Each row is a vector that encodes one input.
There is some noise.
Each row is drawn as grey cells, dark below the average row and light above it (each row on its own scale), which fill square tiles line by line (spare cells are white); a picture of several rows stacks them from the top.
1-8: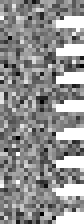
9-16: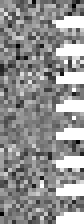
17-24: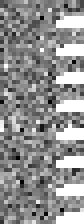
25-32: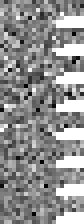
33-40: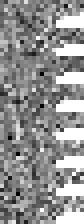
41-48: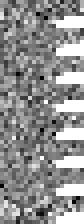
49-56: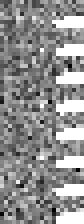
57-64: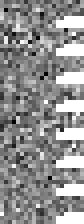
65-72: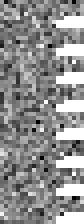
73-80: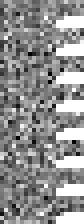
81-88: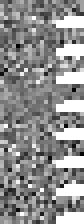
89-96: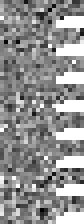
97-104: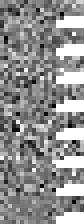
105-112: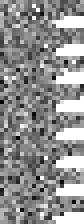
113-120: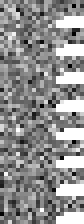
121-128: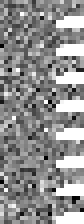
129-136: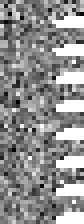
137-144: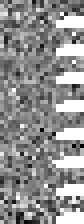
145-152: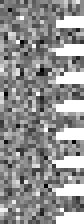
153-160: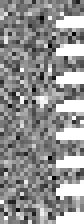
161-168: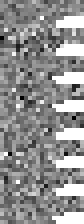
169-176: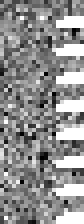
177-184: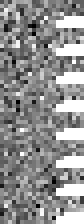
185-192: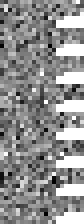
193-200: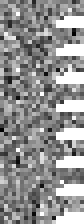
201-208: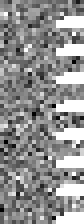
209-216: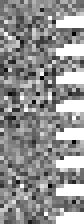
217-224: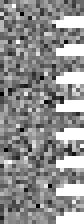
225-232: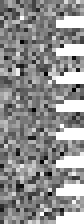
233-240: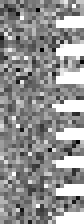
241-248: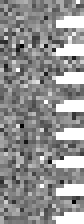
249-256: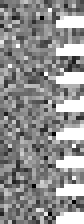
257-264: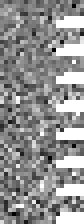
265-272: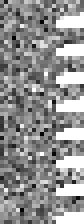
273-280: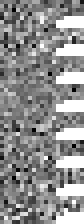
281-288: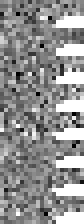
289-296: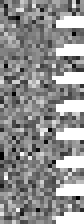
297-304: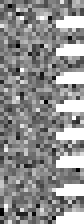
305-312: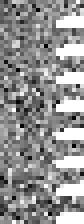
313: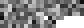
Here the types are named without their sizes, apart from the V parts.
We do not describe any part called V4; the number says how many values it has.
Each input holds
a point on a circle and a value of V4, together with either a point on a line, or four true/false values.
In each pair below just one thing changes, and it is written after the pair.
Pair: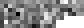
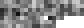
the place on the circle
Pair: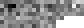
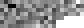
the value of V4
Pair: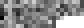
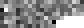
one of the four true/false values
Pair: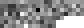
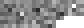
the value of V4
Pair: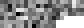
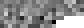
the value of V4
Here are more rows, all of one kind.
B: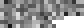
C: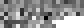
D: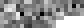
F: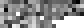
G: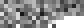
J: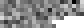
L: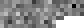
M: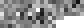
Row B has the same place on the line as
C and M.
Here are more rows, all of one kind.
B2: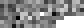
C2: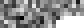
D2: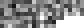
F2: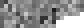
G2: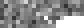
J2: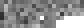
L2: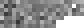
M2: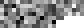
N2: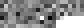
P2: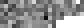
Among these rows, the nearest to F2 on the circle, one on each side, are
C2 and M2.
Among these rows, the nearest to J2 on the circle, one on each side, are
B2 and D2.
